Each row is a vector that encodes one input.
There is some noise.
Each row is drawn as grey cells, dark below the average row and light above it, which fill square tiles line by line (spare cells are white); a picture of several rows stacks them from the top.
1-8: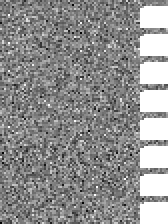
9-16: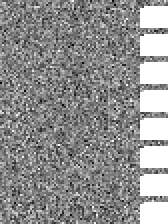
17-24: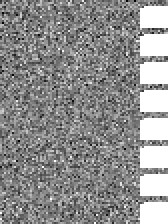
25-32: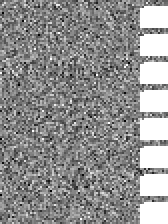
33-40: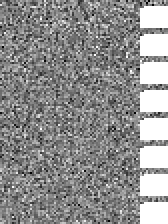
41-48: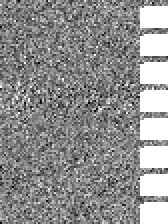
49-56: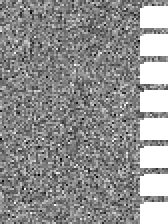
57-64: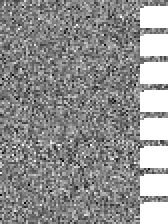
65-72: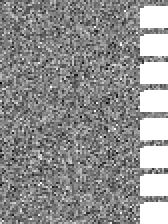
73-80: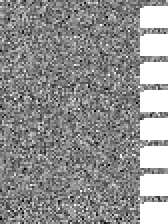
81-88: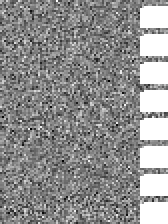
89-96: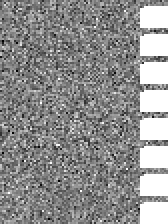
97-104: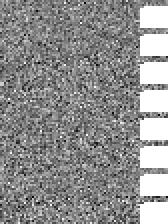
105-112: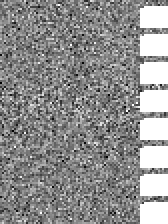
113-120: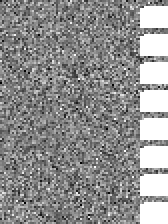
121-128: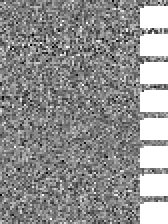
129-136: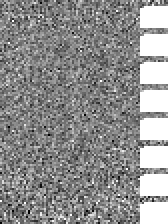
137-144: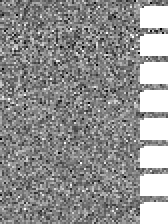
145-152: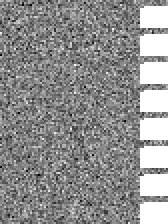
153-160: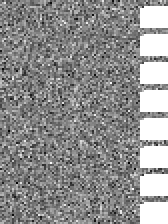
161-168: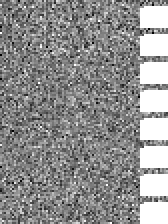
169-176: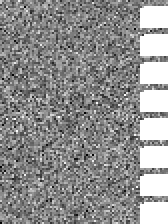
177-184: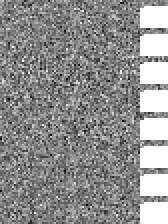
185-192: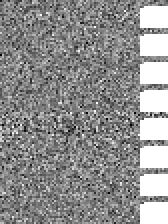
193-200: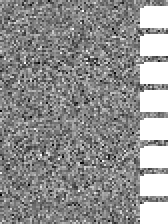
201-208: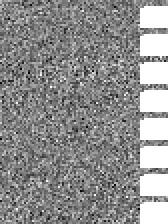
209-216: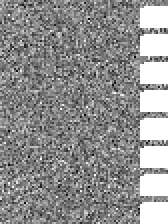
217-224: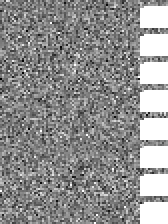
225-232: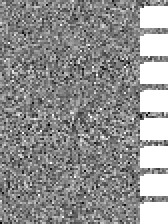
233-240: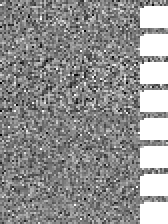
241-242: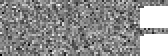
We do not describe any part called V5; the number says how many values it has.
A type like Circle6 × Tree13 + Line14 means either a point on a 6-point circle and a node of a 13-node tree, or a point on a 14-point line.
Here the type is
Circle9 × Tree8 + Line9 + (Tree9 + Unit) × V5.
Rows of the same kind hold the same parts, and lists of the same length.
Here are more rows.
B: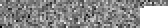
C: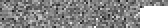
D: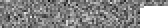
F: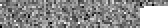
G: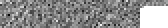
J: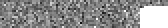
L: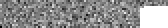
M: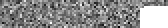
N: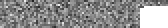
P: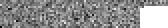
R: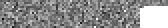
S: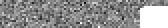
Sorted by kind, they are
B, F, L, P
C, J, N, R
D, G, S
M

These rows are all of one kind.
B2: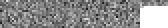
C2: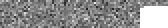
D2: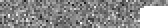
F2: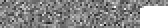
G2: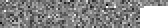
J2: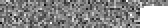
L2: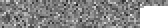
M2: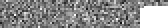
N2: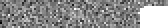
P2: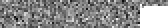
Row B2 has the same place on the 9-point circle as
D2, G2, J2 and N2.
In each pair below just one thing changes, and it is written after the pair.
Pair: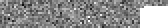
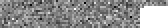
the place on the 9-point circle
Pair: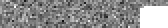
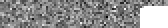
the place on the 9-point circle
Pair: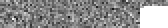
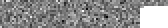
the place on the 9-point circle
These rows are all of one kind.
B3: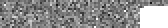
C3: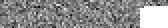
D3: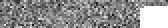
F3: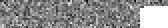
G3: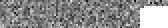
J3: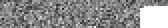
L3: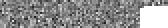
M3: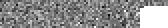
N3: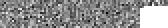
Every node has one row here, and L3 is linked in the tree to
C3.
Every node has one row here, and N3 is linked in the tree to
J3 and M3.
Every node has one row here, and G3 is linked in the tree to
F3 and M3.
